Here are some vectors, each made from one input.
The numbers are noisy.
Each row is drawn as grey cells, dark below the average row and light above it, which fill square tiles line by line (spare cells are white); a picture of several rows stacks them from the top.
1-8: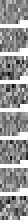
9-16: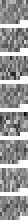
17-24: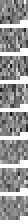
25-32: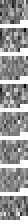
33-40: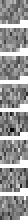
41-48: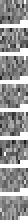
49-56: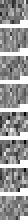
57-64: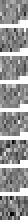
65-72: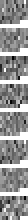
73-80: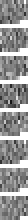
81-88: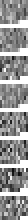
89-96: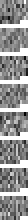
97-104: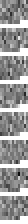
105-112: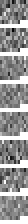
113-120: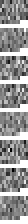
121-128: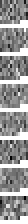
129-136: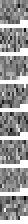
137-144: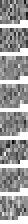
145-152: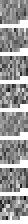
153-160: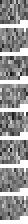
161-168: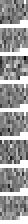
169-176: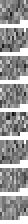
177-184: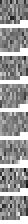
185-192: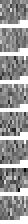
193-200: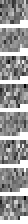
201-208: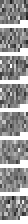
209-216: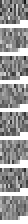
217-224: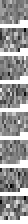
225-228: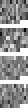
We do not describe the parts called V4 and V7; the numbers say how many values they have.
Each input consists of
either a point on an 8-point line, or a value of V4 and a value of V7, or a list of up to three points on a 5-point line.
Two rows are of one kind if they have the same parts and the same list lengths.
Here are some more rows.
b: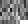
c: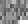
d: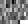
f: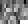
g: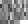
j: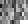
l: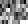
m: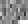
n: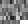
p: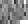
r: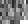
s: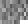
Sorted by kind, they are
b, n
c, m
d, f, l
g, p
j, r
s

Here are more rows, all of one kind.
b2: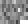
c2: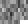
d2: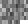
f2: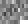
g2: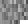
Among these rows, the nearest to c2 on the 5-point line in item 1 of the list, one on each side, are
f2 and g2.
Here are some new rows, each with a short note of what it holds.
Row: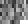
the empty list
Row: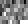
a point on an 8-point line
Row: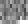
a list of three items
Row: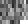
the empty list
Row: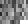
the empty list
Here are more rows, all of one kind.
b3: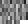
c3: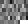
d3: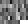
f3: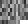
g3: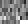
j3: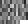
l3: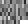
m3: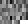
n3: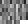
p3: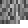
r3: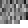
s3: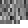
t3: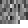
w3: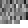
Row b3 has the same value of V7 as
m3, n3, r3 and w3.
